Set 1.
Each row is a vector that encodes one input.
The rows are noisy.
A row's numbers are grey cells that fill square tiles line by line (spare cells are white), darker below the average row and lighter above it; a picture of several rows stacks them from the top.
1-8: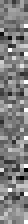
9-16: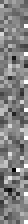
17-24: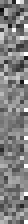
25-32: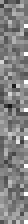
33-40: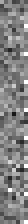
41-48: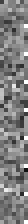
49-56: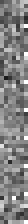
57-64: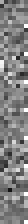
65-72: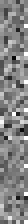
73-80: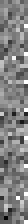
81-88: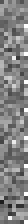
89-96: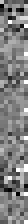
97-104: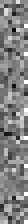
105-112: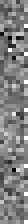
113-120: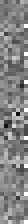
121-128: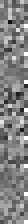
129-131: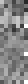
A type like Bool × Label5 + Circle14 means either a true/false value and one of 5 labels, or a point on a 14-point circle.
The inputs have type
Bool × Bool × Bool × Bool.
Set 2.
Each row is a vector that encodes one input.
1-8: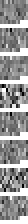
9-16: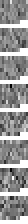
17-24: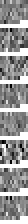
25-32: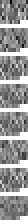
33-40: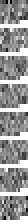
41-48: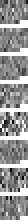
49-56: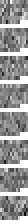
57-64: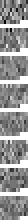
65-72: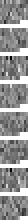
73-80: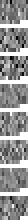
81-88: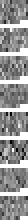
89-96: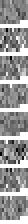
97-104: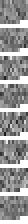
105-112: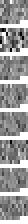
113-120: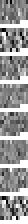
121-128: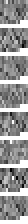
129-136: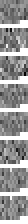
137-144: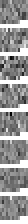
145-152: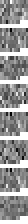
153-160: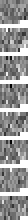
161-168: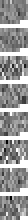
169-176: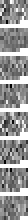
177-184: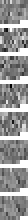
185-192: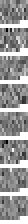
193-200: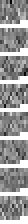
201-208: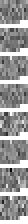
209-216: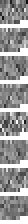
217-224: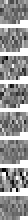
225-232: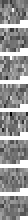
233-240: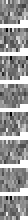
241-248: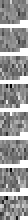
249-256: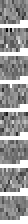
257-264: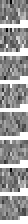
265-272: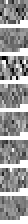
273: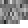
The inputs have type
Bool × Bool × Bool + Unit.
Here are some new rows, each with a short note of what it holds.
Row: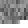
three true/false values
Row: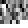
a fixed value
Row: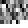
a fixed value
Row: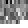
three true/false values
